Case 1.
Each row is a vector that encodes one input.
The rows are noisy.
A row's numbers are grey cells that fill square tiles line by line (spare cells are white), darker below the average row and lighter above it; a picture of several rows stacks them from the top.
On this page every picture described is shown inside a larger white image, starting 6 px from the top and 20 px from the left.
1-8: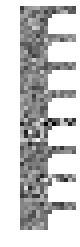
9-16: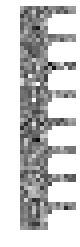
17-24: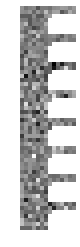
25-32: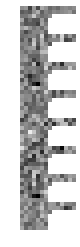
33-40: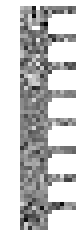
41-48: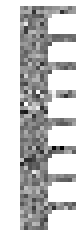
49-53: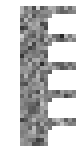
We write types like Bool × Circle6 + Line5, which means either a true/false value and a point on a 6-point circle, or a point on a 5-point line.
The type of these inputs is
Circle8.
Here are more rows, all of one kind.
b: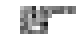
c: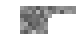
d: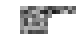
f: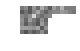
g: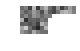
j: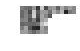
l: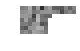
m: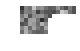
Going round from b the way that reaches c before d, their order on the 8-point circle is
b, l, m, g, c, f, j, d.
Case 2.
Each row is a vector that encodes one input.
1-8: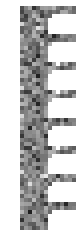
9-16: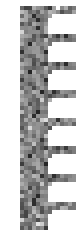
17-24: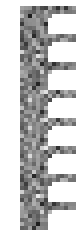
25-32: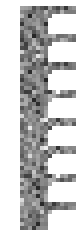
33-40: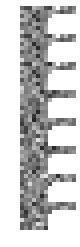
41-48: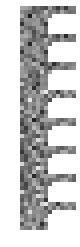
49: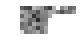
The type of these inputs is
Circle5.
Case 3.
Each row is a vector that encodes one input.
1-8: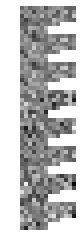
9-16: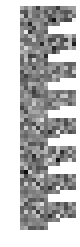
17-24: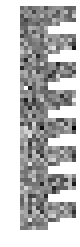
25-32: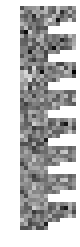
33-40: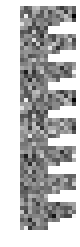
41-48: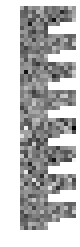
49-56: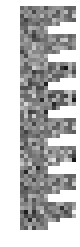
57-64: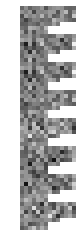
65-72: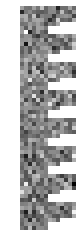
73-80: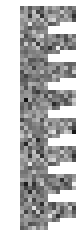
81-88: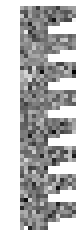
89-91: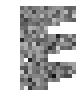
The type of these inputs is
Bool × Bool × Bool × Bool.
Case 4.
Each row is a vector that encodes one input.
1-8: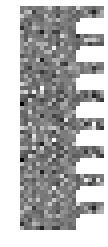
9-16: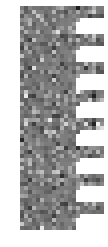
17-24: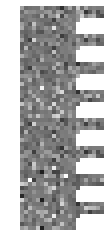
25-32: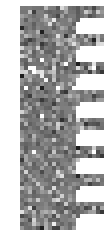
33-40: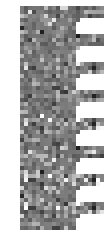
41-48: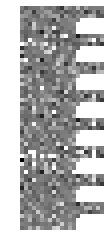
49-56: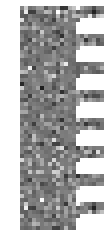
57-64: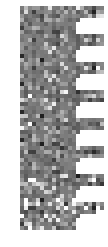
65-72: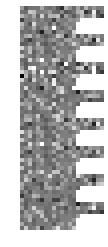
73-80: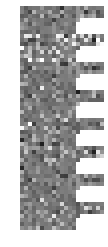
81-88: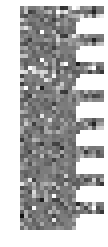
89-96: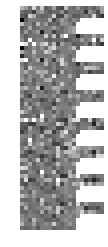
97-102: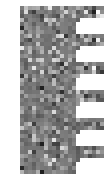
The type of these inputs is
Circle13 + Unit.
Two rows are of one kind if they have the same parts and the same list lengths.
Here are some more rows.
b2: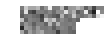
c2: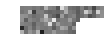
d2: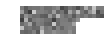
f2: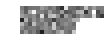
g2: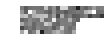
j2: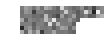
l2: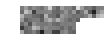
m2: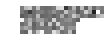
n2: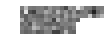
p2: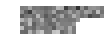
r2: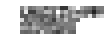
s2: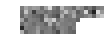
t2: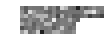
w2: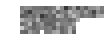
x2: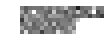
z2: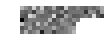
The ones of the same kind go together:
b2, c2, d2, f2, g2, j2, l2, m2, n2, p2, r2, s2, t2, w2, x2
z2

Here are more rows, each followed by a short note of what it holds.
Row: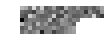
a fixed value
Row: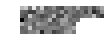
a fixed value
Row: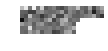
a fixed value
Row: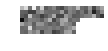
a fixed value
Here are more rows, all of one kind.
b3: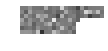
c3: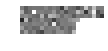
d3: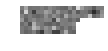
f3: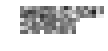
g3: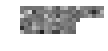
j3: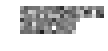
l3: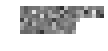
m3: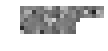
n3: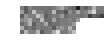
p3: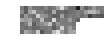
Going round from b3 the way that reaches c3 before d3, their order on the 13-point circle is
b3, p3, n3, f3, c3, l3, j3, d3, g3, m3.
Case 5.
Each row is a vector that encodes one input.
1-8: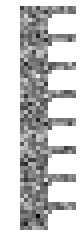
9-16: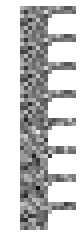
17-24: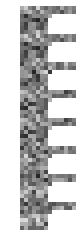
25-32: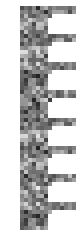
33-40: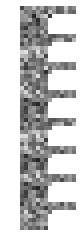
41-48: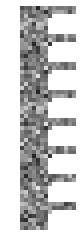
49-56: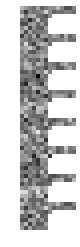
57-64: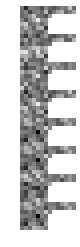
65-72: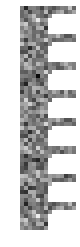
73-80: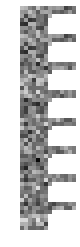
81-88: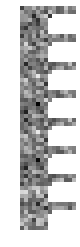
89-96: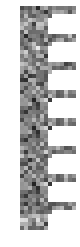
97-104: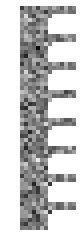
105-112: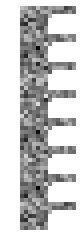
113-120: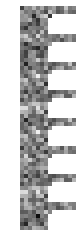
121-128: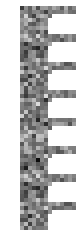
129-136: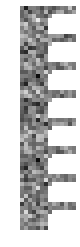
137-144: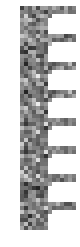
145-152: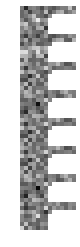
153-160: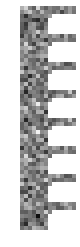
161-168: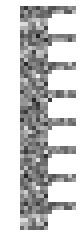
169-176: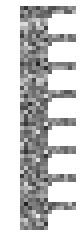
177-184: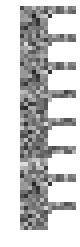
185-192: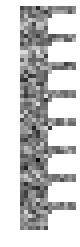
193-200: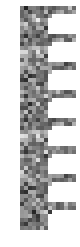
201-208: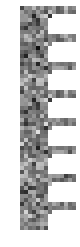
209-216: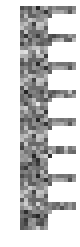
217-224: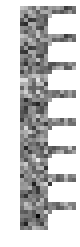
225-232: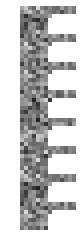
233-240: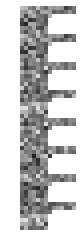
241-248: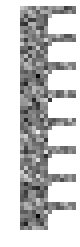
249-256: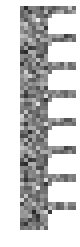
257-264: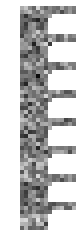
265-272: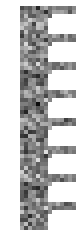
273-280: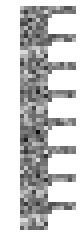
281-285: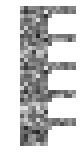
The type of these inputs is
Circle10.
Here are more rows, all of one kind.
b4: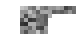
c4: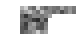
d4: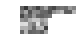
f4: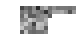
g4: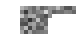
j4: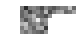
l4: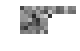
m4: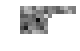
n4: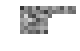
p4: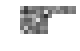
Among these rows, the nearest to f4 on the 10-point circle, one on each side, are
d4 and n4.
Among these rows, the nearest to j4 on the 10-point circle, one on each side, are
d4 and p4.
